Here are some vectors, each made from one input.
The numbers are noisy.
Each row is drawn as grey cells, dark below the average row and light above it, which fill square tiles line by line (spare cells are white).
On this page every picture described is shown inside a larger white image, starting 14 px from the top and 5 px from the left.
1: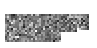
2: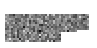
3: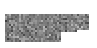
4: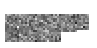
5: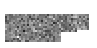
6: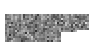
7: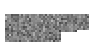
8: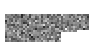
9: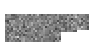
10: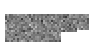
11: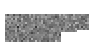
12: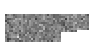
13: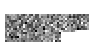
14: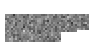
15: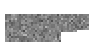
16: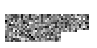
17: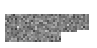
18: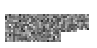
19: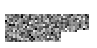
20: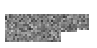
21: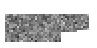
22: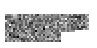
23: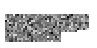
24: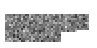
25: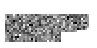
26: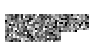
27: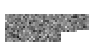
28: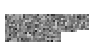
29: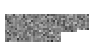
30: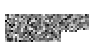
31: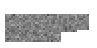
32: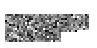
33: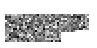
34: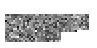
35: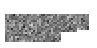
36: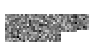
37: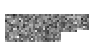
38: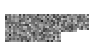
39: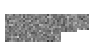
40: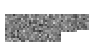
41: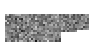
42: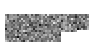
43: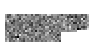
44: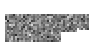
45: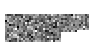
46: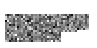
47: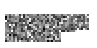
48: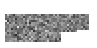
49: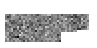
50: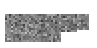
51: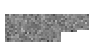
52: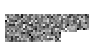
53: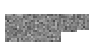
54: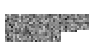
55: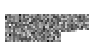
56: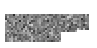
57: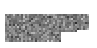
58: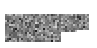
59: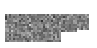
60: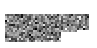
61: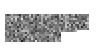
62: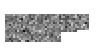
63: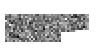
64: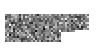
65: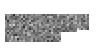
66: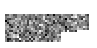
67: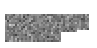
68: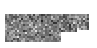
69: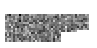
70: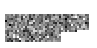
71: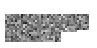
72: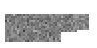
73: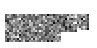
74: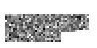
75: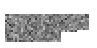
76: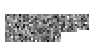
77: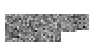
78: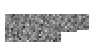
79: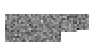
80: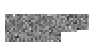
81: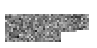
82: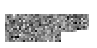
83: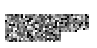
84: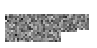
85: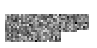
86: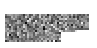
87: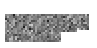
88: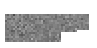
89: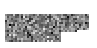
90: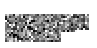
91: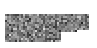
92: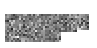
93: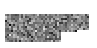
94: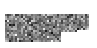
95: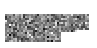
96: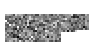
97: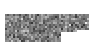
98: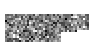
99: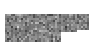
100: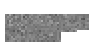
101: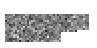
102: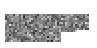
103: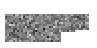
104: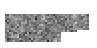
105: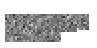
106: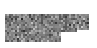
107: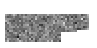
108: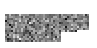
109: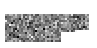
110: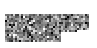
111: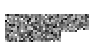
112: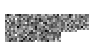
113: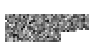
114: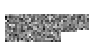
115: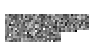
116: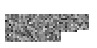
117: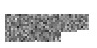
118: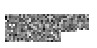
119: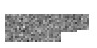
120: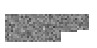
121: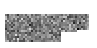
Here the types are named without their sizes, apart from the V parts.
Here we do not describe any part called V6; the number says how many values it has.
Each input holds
a list of items, each a true/false value and a value of V6.
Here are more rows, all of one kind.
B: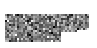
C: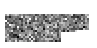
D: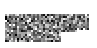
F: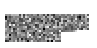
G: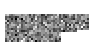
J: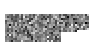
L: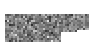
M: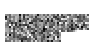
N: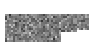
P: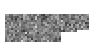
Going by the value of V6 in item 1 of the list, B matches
G and L.
